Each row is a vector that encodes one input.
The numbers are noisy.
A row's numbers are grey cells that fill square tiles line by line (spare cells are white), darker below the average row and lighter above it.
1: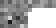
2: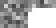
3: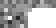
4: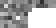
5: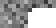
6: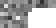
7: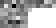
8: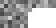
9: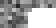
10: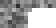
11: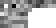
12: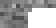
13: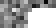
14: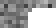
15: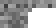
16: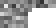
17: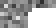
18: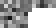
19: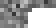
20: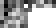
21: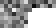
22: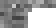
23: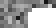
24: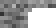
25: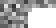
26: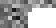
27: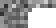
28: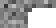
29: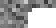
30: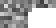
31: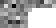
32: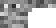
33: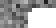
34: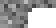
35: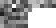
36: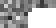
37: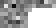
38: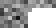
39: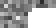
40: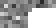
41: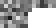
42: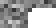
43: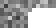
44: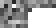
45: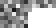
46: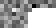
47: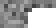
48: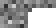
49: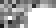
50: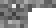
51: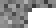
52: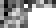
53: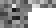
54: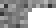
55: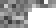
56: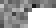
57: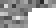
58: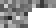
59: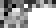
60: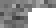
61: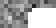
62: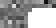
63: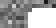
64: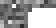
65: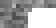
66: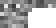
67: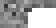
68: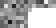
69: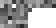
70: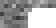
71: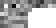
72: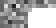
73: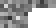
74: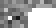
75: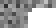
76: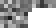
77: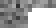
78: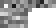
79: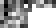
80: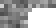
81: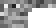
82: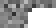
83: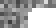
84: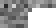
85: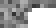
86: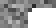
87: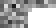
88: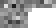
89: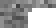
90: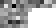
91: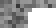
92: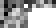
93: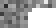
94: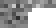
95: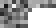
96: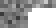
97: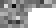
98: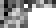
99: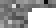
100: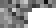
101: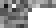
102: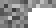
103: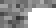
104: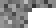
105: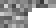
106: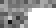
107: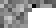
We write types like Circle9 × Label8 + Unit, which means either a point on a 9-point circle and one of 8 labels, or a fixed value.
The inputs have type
List2(Bool × Line4).
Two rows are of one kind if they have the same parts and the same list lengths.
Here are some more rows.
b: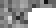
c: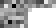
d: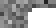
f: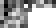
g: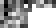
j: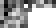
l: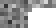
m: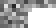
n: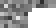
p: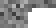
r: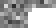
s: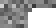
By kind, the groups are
b, d, l, p, s
c, m, n, r
f, g, j

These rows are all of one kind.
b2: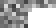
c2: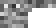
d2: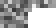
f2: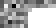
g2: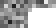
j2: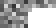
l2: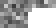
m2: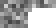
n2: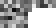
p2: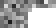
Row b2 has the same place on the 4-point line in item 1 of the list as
c2, f2 and j2.
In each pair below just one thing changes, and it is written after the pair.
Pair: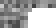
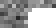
the true/false value in item 2 of the list
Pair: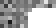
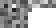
the place on the 4-point line in item 2 of the list
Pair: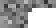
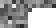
the place on the 4-point line in item 2 of the list
